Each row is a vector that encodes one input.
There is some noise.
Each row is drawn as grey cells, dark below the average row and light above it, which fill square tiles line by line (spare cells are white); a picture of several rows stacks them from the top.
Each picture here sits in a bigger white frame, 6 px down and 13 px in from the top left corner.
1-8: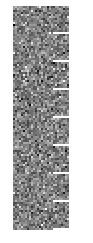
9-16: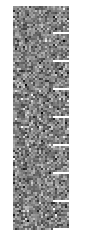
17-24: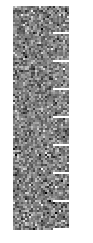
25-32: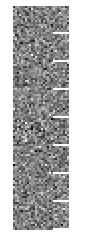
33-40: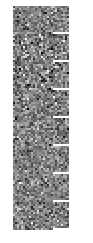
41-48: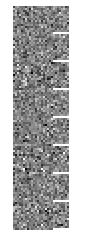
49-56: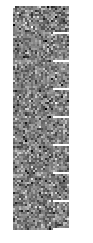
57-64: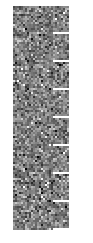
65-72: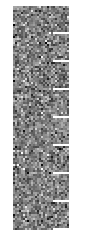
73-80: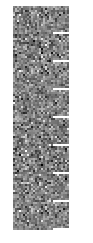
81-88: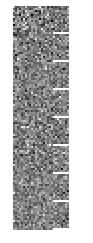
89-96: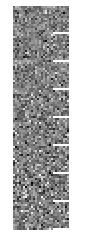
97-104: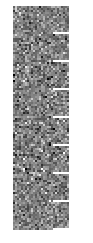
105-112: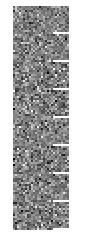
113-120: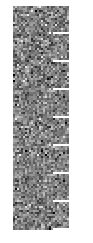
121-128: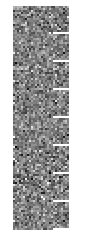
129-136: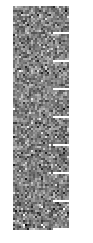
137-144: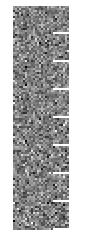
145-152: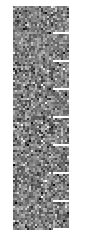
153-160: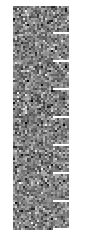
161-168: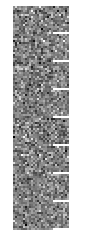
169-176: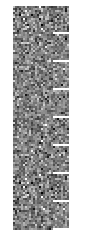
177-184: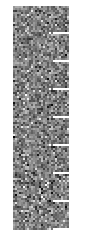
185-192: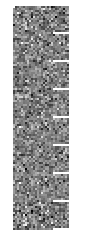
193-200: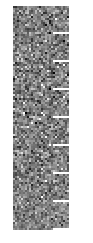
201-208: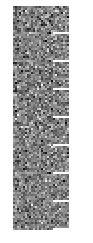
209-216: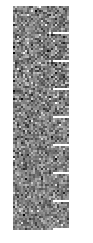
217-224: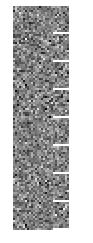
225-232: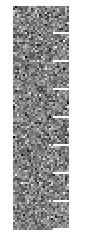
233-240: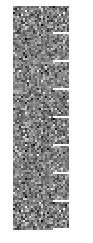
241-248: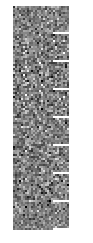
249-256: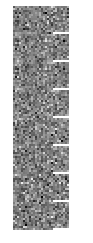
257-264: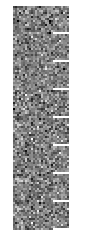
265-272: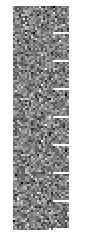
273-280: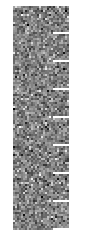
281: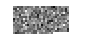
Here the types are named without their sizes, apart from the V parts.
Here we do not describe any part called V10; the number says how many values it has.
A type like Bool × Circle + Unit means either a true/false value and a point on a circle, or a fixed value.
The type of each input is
(Bool × Tree + Line) × (Line + V10).
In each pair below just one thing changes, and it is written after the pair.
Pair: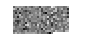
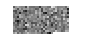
the true/false value
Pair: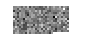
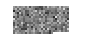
the node of the tree
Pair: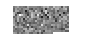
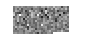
the true/false value
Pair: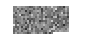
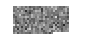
the true/false value
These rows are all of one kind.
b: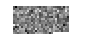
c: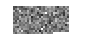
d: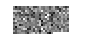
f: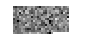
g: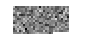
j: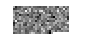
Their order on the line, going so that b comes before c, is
g, b, c, f, j, d.
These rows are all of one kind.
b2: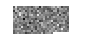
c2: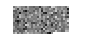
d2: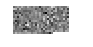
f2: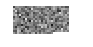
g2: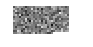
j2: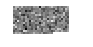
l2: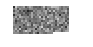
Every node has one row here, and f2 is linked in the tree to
b2.
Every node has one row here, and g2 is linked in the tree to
c2 and l2.
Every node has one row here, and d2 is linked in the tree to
j2 and l2.
